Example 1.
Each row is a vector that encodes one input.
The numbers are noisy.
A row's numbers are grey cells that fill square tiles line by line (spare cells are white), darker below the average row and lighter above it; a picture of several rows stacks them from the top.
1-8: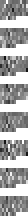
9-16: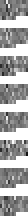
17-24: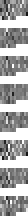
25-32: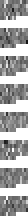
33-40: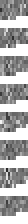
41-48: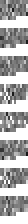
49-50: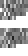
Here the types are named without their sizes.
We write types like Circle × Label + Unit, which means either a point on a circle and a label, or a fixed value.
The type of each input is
(Bool × Bool × Bool + Unit) × Tree.
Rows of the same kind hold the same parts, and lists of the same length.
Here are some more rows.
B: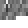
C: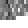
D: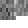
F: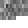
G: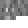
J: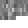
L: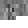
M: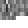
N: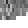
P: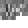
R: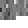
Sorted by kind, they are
B, F, M, P
C, D, G, J, L, N, R

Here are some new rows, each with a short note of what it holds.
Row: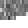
a node of a tree
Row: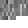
a node of a tree and three true/false values
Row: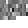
a node of a tree and three true/false values
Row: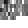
a node of a tree and three true/false values
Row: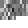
a node of a tree
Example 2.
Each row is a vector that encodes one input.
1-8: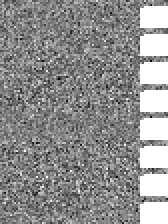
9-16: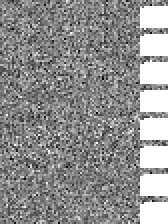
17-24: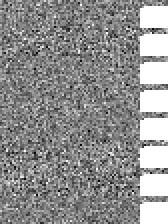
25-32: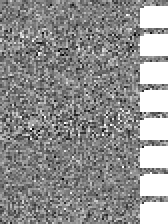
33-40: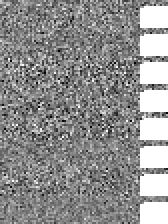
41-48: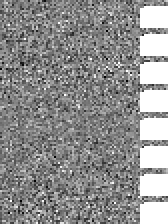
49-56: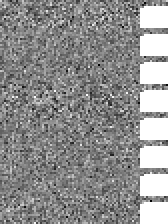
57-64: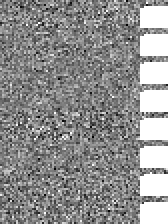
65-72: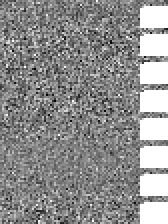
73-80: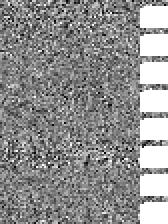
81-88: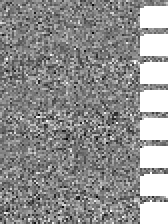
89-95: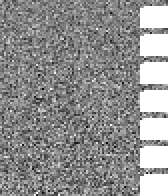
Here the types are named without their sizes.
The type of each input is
(Circle + Unit) × (Tree + Unit).
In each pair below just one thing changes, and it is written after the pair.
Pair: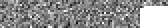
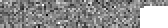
the place on the circle
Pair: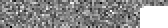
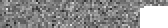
the place on the circle
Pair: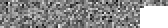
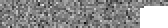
the place on the circle
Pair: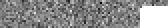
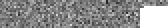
the place on the circle
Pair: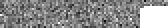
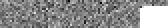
the place on the circle
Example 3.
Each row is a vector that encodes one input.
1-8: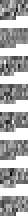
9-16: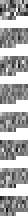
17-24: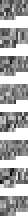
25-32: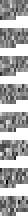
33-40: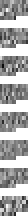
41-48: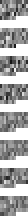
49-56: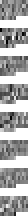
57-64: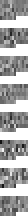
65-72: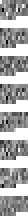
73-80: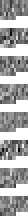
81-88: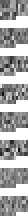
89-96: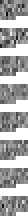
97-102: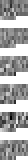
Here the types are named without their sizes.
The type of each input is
Bool × Bool × Bool + Tree + Unit.
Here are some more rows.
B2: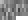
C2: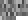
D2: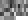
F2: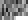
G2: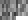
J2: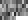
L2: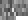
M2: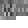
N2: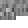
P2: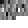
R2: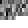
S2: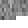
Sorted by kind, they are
B2, J2, N2, S2
C2, D2, L2, M2, P2, R2
F2, G2

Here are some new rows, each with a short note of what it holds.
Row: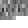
three true/false values
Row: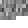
three true/false values
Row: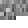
three true/false values
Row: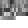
a node of a tree
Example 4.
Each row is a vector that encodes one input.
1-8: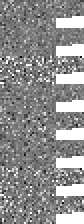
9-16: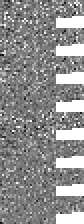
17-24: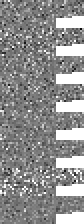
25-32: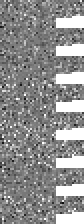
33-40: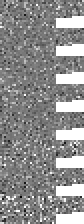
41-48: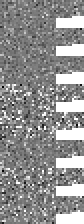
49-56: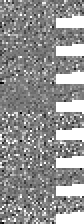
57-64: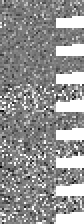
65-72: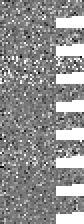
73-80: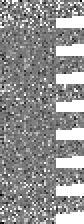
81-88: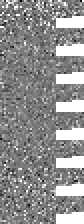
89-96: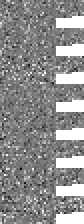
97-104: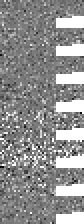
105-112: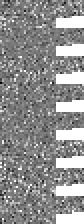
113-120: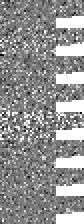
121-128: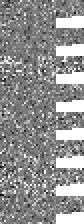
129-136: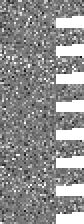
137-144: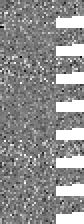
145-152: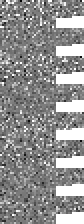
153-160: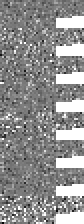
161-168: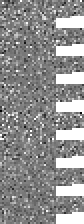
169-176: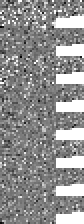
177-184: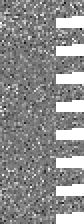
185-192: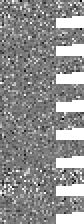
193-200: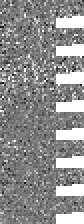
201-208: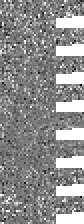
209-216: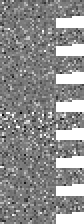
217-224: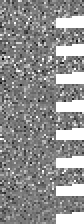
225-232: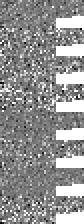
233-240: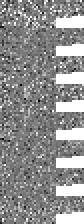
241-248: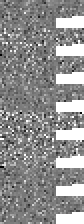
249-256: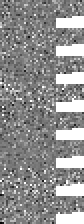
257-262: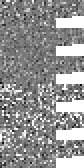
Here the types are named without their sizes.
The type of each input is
(Circle + Unit) × Tree.
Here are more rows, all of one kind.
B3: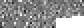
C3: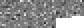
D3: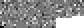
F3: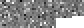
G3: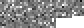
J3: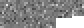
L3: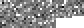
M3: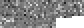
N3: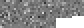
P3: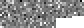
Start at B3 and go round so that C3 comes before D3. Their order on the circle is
B3, C3, J3, N3, G3, L3, P3, F3, M3, D3.
